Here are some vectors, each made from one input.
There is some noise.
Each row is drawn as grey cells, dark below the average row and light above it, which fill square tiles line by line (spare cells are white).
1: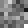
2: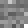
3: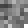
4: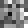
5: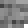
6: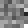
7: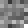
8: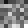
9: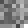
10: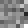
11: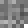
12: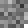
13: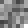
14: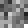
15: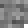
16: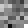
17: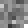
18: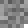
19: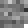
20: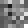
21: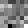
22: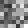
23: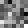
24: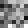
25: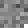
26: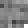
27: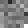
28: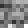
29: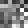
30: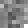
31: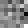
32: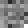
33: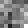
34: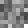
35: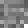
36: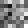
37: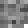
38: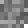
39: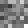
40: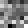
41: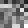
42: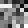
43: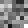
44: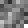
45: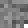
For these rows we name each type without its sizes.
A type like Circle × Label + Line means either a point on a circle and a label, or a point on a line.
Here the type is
List(Line).
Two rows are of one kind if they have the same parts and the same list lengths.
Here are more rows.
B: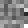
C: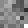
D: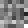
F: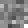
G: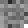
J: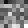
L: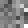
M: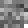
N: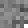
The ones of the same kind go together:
B, D, F, G, L
C, M, N
J

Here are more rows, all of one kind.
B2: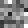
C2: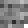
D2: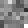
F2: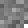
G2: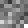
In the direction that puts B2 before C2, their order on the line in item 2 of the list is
G2, D2, B2, F2, C2.
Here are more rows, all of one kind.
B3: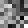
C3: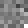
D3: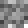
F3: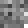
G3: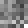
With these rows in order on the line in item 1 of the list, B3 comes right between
C3 and D3.
